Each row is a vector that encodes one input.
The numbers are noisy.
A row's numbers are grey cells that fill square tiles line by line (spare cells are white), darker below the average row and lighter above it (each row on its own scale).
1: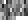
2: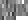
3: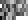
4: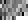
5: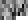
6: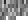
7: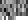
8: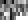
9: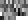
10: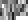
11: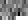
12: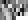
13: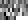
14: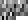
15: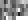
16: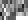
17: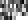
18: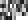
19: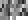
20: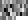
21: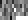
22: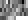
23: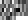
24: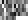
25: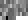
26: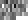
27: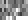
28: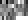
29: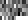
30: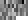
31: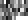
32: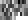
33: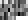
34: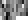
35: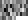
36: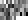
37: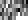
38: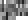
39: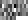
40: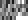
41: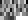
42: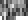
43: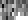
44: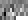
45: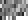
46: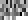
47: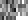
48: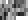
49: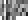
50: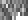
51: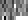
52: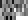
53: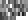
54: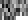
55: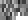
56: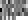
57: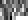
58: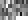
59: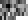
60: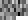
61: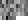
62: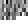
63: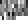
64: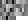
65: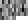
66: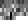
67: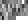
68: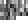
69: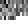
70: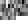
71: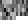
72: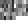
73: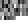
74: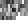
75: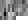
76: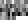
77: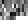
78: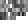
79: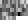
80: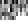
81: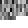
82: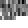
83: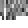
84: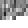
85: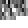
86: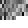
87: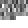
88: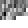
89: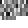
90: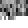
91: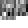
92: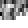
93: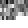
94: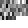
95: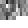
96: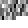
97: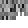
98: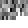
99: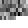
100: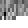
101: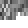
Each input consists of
one of 7 labels, together with either one of 7 labels, or three true/false values.
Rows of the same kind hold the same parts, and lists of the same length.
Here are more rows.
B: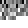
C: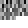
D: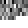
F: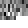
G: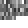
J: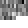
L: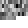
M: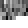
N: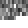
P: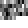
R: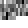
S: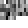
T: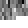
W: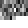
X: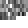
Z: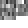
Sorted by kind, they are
B, D, F, J, L, N, T, X
C, G, M, P, R, S, W, Z

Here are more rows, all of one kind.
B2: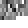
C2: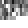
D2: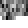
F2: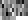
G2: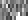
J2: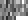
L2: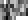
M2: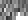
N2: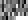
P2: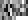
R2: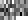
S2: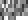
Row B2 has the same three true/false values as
C2, M2 and N2.
